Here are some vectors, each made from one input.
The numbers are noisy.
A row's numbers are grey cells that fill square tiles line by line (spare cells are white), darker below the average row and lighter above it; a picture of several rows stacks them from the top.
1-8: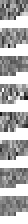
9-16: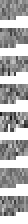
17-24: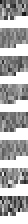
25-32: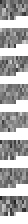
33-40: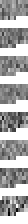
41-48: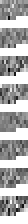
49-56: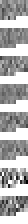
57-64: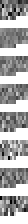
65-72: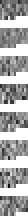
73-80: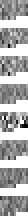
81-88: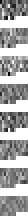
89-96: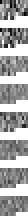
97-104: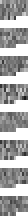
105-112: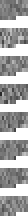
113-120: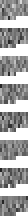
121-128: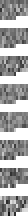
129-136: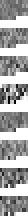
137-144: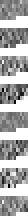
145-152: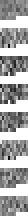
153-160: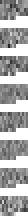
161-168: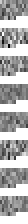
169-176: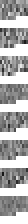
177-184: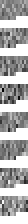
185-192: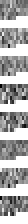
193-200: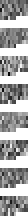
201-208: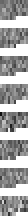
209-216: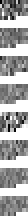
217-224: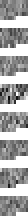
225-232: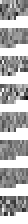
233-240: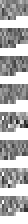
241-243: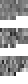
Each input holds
either a node of an 11-node tree, or a list of up to two points on a 7-point line.
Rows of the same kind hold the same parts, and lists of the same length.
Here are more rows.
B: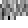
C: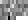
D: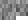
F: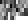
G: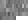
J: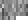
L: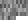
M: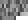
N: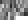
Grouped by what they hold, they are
B, D, F
C
G, J, M, N
L

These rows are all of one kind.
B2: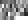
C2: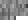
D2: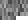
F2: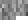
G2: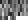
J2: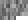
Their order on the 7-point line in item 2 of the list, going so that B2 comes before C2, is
J2, F2, B2, G2, D2, C2.
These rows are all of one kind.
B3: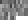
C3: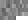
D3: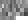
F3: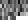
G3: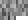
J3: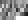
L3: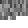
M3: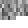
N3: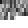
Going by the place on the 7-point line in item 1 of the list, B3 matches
C3 and F3.
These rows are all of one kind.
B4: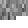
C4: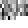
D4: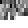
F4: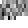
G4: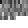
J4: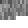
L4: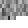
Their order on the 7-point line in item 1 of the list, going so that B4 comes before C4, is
B4, F4, D4, G4, L4, J4, C4.
